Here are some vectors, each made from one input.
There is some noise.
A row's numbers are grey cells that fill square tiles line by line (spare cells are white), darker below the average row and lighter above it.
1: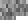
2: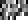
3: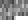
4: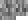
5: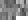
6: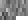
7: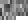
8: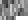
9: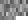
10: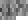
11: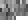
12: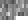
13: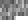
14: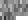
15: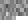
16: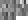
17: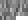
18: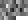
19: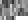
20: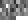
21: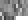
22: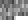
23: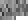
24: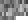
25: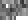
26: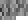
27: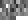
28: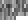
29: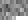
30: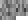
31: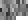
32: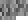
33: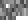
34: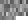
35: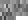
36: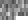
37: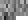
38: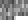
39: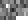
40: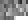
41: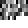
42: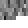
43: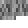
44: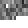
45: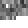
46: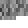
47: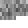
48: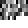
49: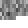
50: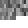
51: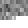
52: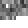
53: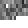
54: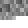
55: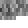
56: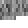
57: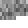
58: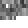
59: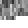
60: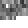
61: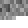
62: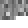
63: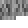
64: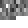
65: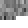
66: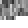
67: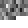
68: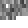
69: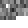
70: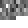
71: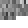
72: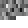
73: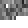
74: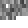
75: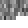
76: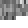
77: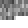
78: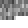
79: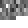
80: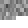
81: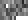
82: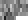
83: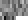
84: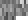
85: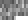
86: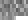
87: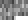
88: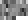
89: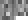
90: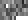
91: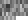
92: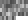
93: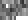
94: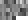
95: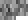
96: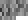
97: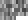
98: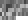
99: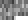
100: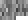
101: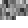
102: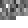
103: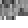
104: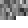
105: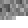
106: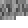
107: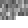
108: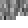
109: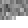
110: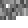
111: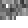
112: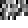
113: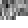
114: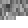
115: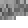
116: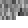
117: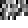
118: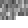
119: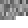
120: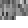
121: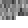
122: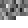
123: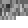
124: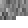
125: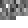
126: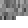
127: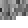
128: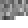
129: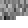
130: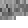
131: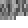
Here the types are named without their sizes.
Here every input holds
a list of points on a line.
